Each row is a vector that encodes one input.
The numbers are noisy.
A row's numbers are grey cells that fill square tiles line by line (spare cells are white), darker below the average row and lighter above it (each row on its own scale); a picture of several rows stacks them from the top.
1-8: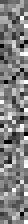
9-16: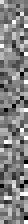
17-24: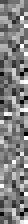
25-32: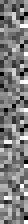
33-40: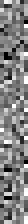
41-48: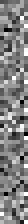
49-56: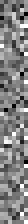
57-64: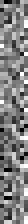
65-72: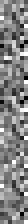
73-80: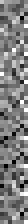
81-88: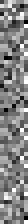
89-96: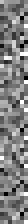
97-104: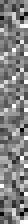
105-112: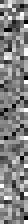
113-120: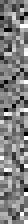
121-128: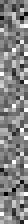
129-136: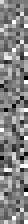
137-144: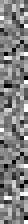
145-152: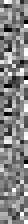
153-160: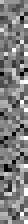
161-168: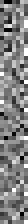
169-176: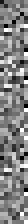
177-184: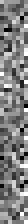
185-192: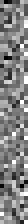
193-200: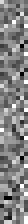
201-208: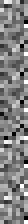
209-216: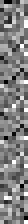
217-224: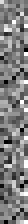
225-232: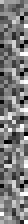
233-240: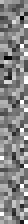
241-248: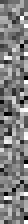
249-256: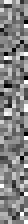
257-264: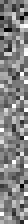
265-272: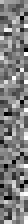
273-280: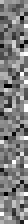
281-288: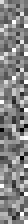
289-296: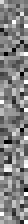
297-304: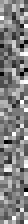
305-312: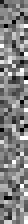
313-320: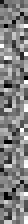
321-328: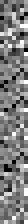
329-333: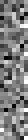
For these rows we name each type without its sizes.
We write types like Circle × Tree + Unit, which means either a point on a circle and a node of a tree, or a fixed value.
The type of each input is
Bool × Bool × Bool + Unit.
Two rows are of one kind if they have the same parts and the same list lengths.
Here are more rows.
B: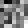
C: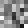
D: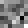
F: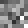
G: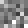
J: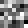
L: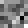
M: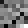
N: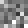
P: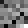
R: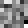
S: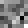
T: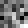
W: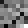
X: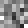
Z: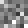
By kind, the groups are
B, C, D, F, G, L, M, N, P, R, S, T, W, X, Z
J

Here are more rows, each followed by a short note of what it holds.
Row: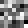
a fixed value
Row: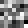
a fixed value
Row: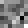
three true/false values
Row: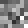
three true/false values
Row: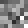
three true/false values
